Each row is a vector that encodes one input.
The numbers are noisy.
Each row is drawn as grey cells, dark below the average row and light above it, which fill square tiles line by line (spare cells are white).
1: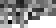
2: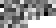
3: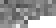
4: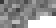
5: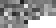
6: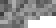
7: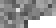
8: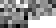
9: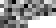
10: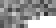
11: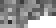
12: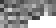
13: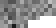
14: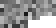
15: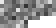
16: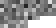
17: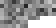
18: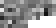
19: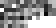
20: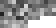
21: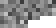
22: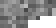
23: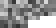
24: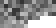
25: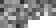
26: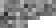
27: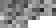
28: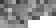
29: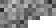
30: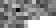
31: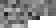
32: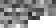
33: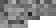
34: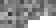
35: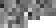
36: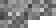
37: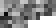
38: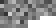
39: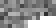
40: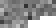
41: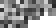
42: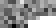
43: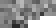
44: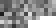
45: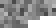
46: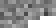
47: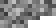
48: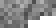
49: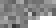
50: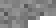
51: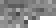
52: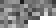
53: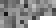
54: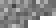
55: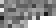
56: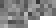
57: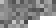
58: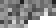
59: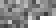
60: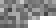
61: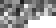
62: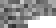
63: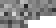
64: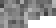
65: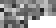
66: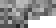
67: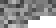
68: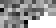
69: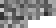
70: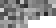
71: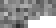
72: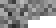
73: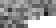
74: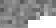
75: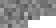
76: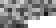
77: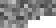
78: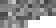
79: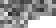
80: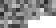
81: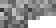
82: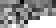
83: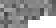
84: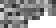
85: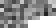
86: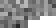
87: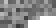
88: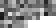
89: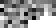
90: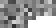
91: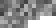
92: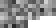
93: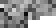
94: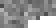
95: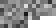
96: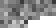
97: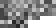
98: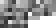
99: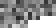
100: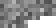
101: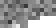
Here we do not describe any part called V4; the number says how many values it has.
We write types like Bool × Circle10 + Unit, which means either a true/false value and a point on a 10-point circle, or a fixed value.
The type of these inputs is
(Bool × Bool × Bool + Unit) × V4 + Line7 × Line7.
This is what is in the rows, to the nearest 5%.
About 45% of them hold a point on each of two 7-point lines. The rest hold a value of V4, together with either a fixed value, or three true/false values.
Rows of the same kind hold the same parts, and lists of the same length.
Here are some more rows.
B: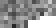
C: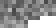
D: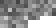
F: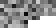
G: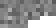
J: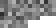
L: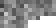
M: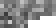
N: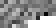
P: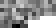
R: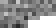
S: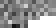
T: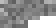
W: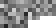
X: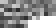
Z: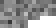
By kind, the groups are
B, C, D, G, J, P, S, Z
F, L, N, R, T, W, X
M

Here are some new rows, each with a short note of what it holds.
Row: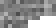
a point on each of two 7-point lines
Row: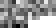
a point on each of two 7-point lines
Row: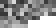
a value of V4
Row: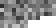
a point on each of two 7-point lines
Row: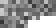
a point on each of two 7-point lines
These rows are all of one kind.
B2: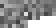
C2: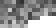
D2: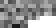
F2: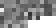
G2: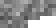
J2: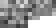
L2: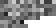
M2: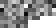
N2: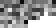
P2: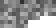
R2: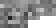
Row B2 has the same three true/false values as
J2, M2, P2 and R2.
